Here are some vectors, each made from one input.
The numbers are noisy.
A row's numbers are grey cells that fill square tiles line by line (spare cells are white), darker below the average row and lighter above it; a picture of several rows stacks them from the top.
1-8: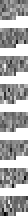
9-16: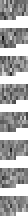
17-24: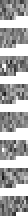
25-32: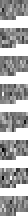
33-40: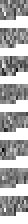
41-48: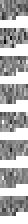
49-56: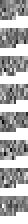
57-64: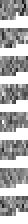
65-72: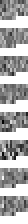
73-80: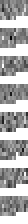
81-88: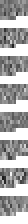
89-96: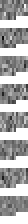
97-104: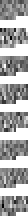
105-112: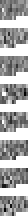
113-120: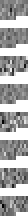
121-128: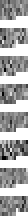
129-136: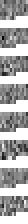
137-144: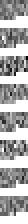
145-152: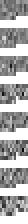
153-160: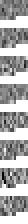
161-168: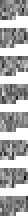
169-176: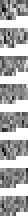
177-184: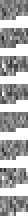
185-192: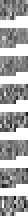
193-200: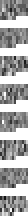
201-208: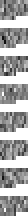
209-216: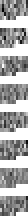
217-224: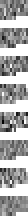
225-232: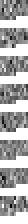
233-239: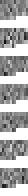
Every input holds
a point on a 5-point line, together with either a point on a 5-point line, or a node of a 7-node tree.
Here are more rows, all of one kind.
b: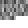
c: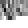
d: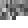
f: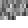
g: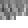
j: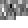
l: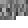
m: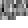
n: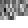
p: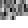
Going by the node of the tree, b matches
f and n.
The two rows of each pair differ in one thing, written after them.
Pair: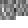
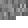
the place on the 5-point line
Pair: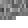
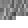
the place on the 5-point line
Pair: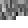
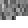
the node of the tree
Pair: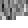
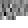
the place on the 5-point line
